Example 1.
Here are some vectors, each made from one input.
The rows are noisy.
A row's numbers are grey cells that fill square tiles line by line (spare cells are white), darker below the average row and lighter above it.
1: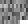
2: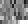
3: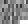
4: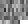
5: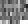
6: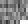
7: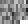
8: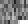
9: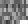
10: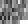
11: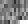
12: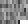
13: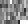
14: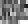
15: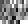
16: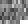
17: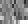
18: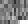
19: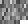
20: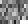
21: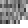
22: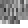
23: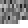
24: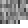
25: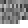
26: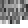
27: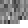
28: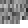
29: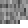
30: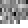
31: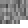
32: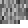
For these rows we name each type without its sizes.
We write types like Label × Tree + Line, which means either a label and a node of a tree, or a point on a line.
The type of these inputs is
Line.
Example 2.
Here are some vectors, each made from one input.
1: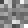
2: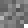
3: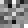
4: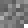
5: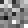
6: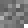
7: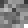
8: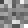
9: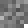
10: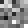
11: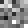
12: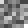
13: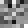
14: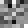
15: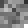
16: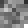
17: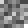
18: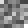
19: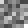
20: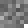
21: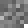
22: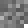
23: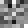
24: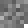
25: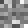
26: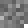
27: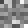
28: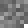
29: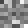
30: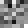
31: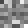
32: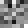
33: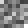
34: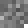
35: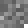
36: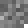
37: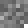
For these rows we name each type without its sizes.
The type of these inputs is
Line.
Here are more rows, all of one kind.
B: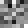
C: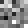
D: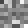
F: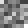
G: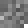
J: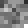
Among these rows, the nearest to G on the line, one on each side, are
D and J.
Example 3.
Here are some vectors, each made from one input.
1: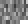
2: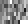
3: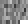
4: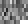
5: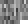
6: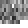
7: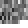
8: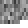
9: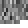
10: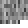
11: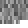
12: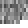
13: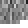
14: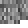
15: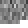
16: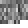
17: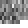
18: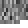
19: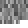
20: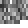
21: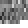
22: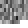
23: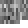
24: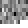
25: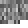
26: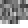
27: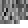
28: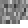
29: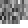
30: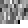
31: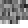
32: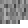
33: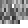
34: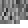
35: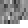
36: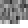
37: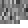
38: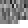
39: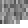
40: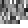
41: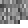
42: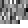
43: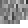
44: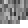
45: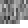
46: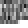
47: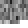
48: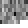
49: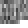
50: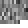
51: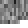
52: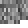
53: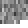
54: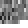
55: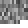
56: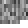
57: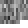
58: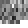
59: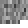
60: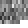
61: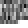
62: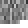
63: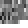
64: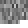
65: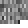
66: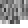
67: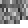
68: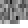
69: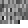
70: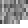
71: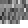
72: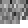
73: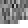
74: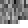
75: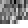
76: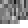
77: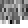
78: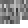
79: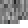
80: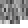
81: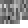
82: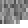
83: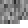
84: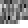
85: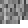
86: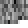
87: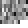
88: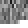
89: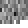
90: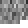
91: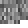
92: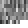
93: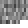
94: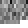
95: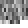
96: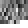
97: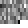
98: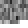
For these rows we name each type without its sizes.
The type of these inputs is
Line.
